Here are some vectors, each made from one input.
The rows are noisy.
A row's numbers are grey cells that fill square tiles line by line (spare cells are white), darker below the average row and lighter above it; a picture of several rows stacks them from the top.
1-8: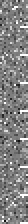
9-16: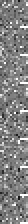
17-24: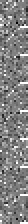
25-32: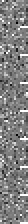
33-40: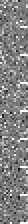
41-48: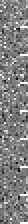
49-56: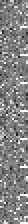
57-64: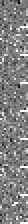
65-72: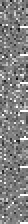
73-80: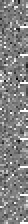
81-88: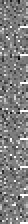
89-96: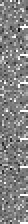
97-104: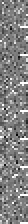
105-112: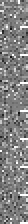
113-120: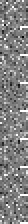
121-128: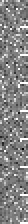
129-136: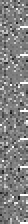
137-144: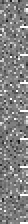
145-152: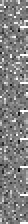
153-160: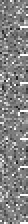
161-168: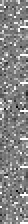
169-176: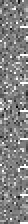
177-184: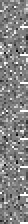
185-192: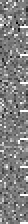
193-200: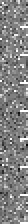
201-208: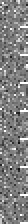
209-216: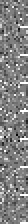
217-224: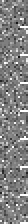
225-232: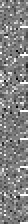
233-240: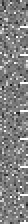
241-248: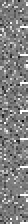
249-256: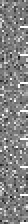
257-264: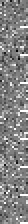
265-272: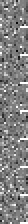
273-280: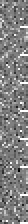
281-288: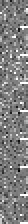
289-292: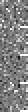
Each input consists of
one of 7 labels and a point on an 11-point line.
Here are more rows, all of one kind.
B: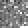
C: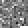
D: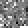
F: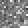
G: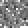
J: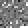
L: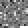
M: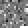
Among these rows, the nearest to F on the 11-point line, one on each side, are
B and G.
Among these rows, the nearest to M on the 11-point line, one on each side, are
J and L.
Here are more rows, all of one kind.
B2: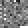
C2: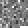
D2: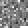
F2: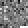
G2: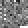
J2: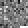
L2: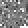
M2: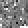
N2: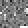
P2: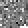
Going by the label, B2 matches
G2, L2, M2 and P2.
